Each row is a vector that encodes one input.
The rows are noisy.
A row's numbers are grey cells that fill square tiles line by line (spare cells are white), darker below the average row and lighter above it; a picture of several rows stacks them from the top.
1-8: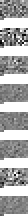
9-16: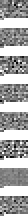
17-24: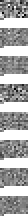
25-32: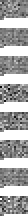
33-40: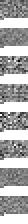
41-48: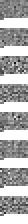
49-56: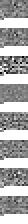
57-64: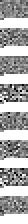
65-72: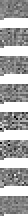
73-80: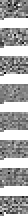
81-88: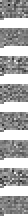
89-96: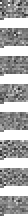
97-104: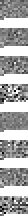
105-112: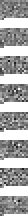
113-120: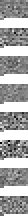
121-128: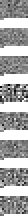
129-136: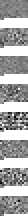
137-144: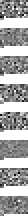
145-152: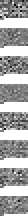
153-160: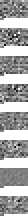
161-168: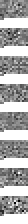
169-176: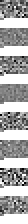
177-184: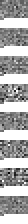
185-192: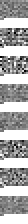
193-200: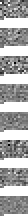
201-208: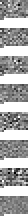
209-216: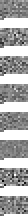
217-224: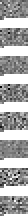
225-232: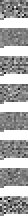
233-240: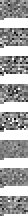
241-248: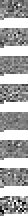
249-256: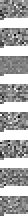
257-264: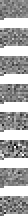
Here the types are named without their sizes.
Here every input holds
a point on a line, together with a list of points on a circle.
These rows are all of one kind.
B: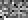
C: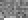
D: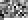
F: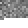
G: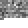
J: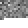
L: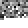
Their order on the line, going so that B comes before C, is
L, D, G, J, B, F, C.
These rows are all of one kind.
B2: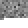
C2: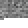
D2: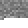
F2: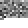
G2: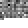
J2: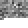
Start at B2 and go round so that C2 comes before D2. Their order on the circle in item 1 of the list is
B2, C2, F2, G2, D2, J2.
